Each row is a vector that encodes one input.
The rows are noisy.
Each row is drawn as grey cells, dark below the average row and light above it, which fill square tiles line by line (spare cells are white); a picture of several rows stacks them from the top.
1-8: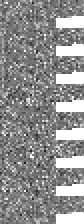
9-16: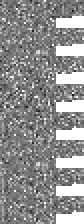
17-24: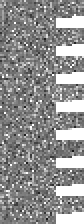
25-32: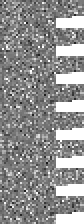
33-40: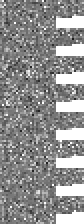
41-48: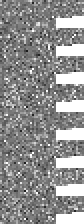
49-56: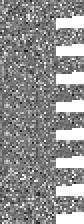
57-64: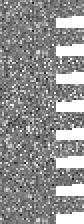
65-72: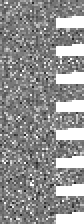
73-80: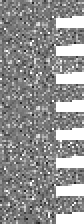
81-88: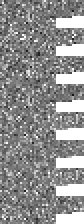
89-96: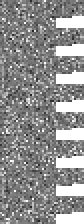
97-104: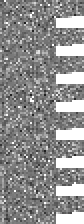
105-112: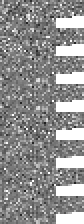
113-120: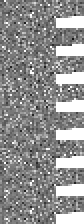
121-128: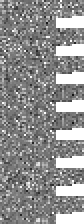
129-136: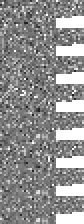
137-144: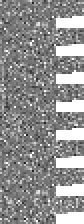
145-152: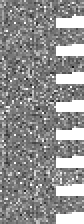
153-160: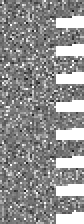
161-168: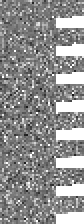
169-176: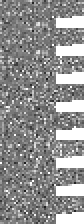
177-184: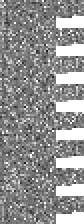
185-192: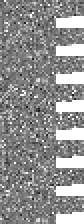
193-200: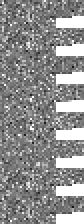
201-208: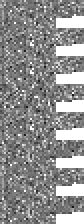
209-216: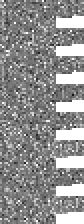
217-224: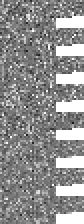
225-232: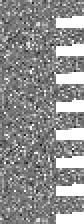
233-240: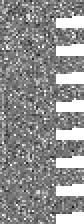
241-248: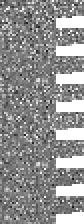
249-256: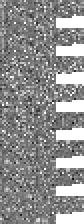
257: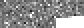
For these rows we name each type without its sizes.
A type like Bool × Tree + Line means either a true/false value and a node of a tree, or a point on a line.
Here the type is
Bool × Bool × Bool × Bool + Line.
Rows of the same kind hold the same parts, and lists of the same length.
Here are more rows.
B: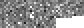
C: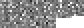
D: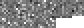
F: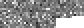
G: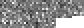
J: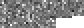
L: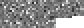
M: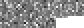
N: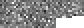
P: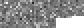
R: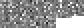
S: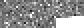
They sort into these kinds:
B, C, D, J, L, M, P, R, S
F, G, N

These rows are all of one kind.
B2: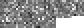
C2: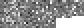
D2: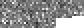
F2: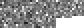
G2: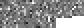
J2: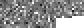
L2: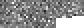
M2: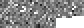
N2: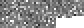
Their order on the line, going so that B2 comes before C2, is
M2, J2, G2, F2, B2, C2, N2, L2, D2.
